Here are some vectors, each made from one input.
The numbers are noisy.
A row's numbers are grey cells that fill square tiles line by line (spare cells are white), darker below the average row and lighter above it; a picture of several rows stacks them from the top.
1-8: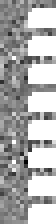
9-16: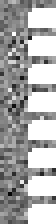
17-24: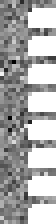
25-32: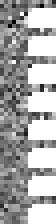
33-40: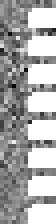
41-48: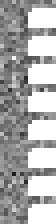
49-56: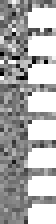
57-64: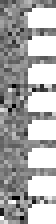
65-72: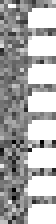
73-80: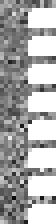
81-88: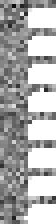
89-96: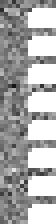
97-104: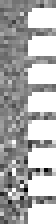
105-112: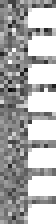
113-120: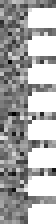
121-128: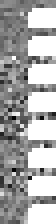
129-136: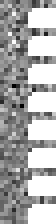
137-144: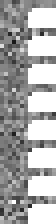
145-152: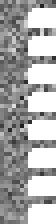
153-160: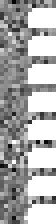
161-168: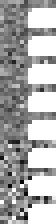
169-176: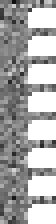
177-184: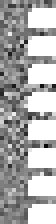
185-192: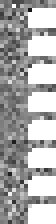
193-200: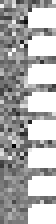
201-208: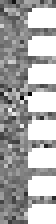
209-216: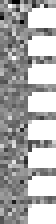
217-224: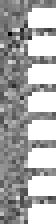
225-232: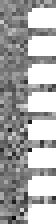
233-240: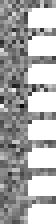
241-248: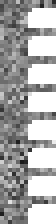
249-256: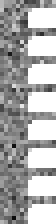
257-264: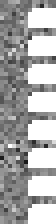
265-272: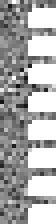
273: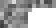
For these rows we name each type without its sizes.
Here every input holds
a point on a line, together with either a point on a circle and a true/false value, or a node of a tree.
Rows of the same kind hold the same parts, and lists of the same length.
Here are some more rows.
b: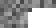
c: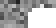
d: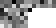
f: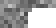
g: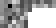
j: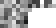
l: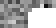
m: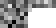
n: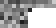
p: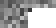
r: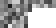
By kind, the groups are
b, f, g, m, n, p, r
c, d, j, l

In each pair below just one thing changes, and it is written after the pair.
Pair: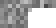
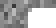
the true/false value
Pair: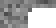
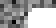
the place on the line
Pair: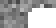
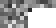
the place on the line
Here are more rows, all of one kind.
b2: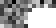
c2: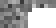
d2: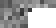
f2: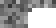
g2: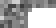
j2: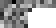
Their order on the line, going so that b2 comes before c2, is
j2, d2, b2, c2, f2, g2.
